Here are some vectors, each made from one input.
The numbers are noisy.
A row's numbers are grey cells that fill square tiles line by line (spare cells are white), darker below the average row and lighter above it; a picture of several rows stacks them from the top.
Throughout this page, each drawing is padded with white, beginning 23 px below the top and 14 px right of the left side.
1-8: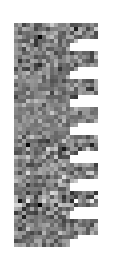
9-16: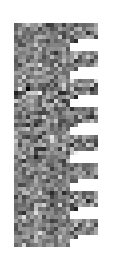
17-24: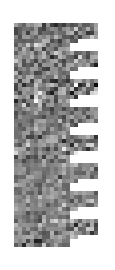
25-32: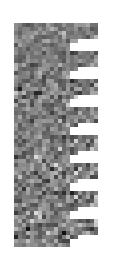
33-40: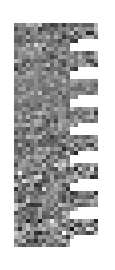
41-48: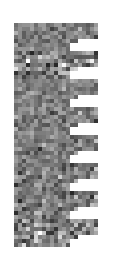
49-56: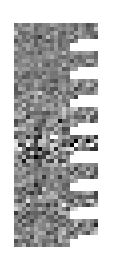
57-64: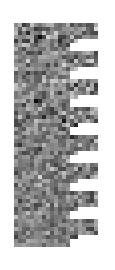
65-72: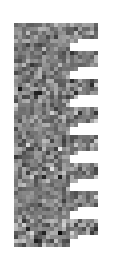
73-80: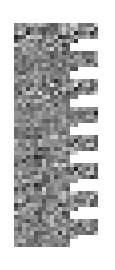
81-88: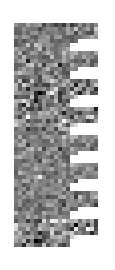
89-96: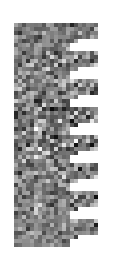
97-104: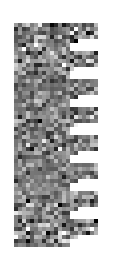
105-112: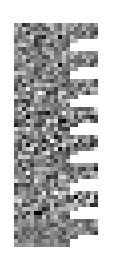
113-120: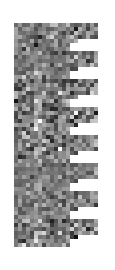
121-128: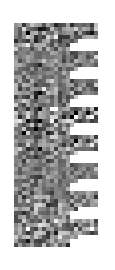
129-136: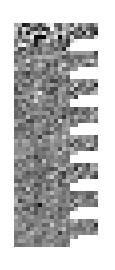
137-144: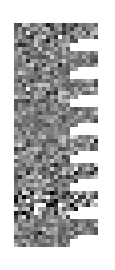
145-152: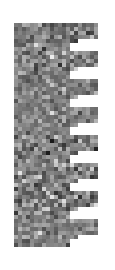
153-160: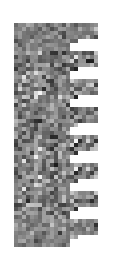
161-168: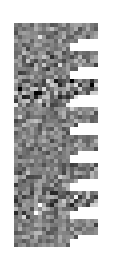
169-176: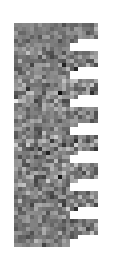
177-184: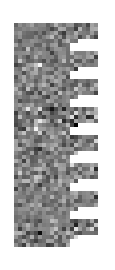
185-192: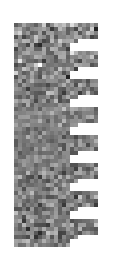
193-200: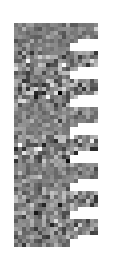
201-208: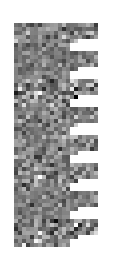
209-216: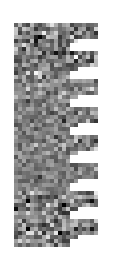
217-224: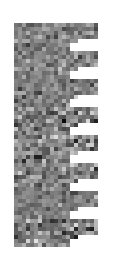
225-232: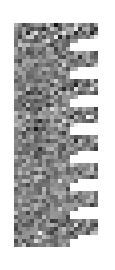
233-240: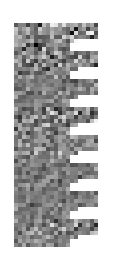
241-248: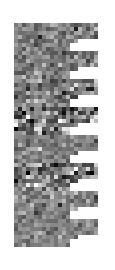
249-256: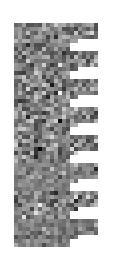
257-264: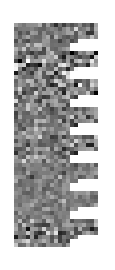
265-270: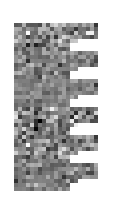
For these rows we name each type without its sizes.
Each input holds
either a point on a circle, or a point on a line.
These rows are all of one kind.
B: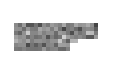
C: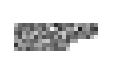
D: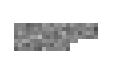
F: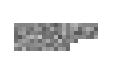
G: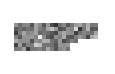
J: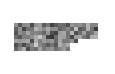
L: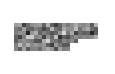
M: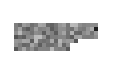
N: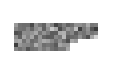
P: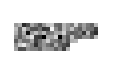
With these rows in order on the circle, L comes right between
D and J.
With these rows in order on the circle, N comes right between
C and J.
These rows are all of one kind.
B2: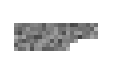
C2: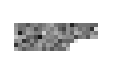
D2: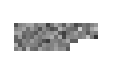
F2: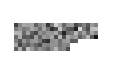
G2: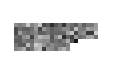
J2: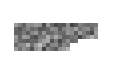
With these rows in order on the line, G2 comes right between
D2 and J2.
